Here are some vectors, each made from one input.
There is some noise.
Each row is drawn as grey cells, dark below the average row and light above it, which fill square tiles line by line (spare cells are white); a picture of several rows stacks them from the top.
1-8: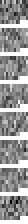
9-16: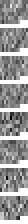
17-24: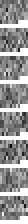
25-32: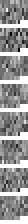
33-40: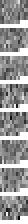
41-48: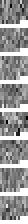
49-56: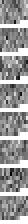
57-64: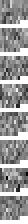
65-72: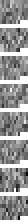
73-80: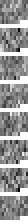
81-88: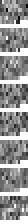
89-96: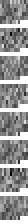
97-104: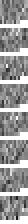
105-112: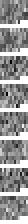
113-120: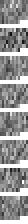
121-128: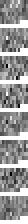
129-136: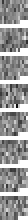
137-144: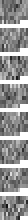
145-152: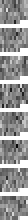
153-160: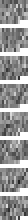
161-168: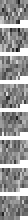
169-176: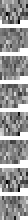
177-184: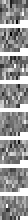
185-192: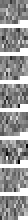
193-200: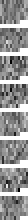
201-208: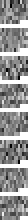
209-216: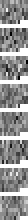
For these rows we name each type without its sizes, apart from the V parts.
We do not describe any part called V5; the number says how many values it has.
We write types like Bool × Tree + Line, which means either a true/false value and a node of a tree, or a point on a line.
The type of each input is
Bool × Bool × Bool × Bool × ((Circle + Unit) × Line + V5).
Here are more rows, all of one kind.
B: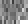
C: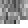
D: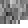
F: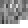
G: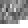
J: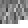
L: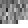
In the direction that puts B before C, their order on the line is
G, B, L, D, J, F, C.
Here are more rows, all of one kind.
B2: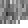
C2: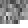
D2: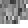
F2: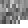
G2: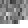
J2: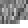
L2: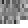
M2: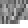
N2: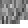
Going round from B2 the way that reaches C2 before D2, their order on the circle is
B2, N2, M2, C2, J2, L2, G2, F2, D2.
